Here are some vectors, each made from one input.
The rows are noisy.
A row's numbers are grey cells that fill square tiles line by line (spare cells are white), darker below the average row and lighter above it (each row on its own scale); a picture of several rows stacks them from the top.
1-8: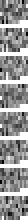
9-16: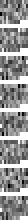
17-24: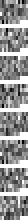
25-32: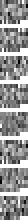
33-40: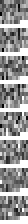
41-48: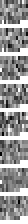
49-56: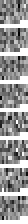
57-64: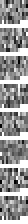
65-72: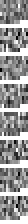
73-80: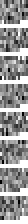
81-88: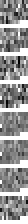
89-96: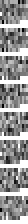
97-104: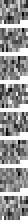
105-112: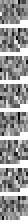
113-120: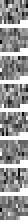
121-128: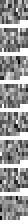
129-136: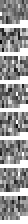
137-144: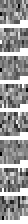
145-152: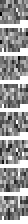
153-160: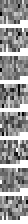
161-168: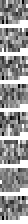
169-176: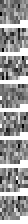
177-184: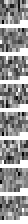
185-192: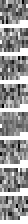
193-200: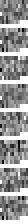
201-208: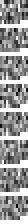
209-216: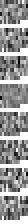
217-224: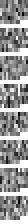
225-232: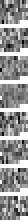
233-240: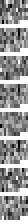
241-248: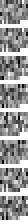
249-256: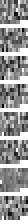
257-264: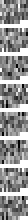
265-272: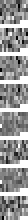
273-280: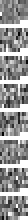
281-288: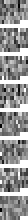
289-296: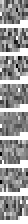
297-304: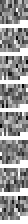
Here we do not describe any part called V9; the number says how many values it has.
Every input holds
a list of up to two items, each a true/false value and a value of V9.
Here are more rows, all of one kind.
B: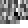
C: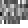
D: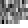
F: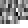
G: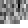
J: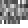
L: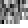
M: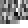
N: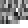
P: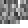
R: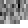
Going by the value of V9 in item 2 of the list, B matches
D, F, M and R.
